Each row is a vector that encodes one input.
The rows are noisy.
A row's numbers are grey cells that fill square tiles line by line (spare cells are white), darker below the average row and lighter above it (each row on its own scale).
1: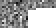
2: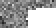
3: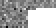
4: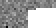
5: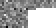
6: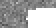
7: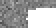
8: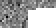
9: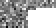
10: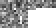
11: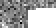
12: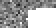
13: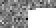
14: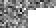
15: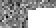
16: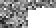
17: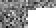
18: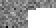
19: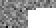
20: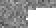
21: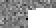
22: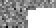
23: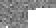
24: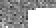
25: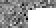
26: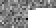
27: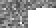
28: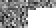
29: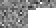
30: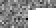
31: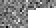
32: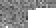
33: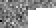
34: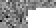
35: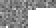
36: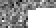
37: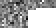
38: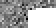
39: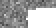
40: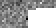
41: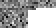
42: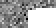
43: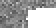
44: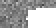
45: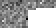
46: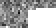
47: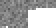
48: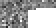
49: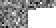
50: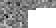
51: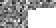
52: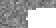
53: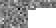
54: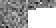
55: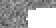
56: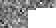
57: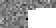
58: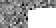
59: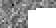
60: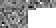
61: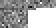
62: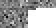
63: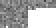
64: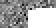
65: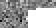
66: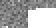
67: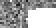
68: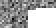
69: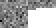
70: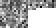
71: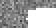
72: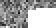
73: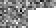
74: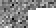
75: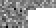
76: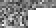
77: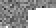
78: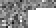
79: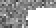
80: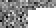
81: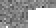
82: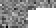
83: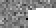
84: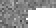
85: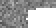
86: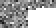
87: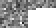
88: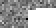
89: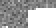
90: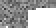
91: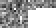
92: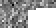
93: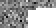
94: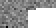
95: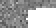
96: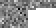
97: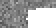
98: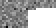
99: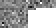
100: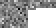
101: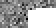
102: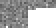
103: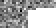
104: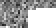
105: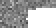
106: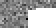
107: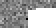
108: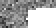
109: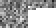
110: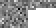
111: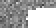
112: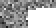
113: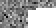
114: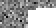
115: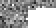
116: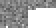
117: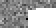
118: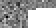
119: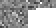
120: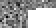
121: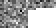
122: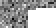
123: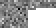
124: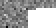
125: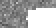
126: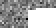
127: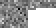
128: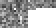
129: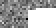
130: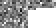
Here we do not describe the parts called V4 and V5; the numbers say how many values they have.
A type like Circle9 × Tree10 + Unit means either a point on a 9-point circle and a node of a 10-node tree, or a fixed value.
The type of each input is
(Line7 + Line8) × V5 + V4.
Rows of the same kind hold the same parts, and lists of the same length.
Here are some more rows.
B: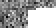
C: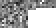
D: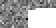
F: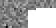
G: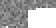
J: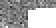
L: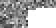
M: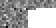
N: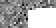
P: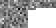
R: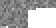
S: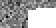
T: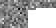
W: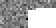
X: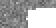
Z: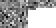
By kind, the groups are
B, F, L, M, X, Z
C, G, J, R, S
D, N, P, T, W

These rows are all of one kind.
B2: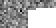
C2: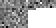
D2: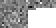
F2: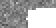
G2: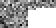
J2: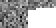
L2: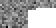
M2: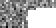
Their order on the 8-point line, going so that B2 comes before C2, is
M2, F2, B2, G2, J2, C2, D2, L2.
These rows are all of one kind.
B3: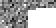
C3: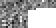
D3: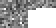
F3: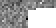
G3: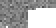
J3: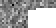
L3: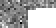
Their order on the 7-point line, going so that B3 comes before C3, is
L3, G3, B3, J3, F3, C3, D3.
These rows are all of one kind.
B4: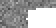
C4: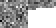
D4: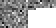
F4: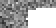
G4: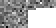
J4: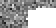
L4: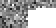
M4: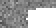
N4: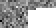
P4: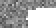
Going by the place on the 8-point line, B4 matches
D4, F4, G4 and M4.
